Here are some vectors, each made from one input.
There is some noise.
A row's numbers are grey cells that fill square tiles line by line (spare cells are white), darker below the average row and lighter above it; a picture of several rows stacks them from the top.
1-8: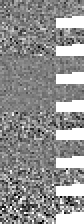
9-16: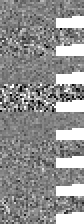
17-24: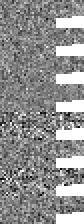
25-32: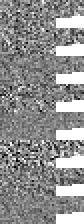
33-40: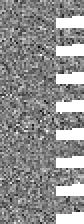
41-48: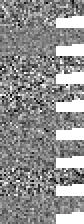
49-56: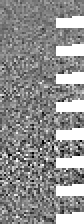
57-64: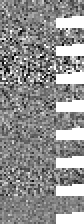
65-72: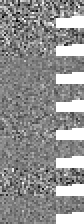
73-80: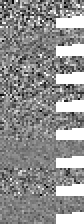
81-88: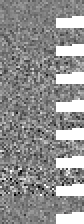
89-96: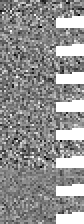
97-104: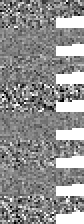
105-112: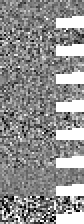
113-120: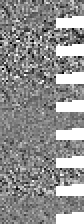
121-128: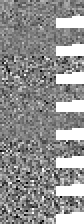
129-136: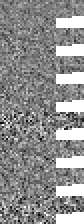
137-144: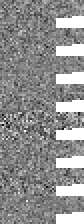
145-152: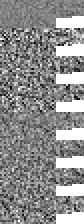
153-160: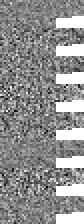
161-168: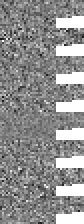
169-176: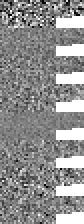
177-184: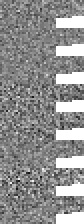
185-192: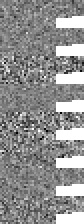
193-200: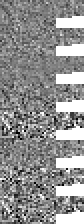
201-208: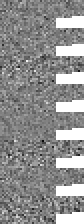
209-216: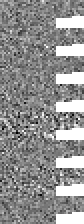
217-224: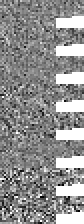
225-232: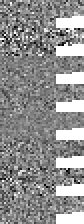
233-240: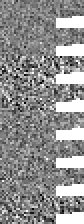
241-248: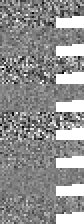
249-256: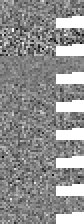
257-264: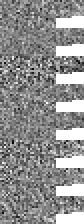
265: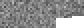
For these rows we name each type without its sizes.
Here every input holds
either a point on a circle and four true/false values, or a node of a tree.
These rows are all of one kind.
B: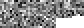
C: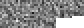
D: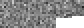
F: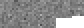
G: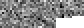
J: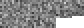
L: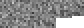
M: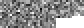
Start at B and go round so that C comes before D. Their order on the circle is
B, F, M, C, L, G, D, J.
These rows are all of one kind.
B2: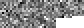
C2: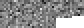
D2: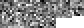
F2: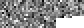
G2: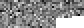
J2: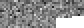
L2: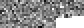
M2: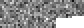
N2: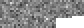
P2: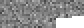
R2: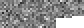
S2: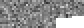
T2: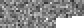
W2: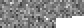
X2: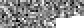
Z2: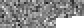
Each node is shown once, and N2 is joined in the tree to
L2 and M2.
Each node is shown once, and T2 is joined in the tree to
F2 and M2.
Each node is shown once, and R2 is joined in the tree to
X2.
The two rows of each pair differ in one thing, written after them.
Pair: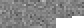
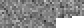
one of the four true/false values
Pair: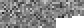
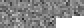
one of the four true/false values
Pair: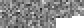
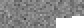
the place on the circle
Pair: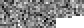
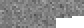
the place on the circle
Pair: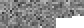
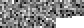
the place on the circle
